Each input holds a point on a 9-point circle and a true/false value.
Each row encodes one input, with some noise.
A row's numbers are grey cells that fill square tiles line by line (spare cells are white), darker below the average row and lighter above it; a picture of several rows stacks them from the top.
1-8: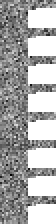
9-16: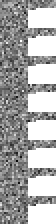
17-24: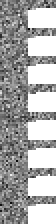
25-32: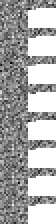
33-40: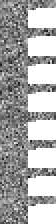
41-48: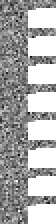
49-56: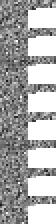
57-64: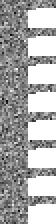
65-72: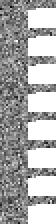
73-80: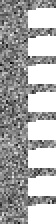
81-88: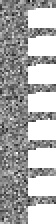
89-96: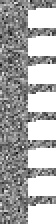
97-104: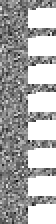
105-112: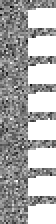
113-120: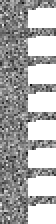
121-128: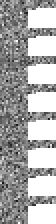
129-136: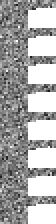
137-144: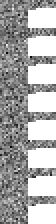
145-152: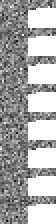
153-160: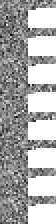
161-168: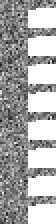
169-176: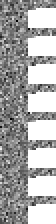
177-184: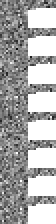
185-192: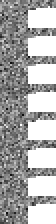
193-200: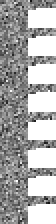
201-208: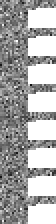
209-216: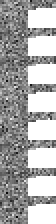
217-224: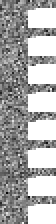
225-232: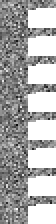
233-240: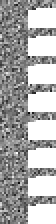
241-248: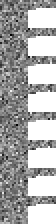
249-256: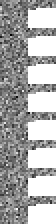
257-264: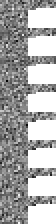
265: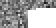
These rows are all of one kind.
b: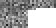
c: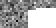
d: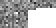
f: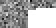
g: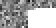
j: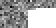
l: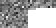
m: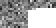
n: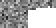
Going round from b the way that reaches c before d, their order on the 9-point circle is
b, c, n, d, f, g, j, m, l.
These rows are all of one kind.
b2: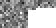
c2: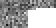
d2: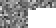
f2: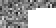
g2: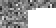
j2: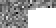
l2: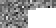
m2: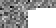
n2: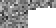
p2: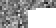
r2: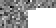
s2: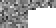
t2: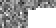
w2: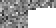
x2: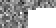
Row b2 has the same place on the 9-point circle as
j2, l2, t2 and x2.
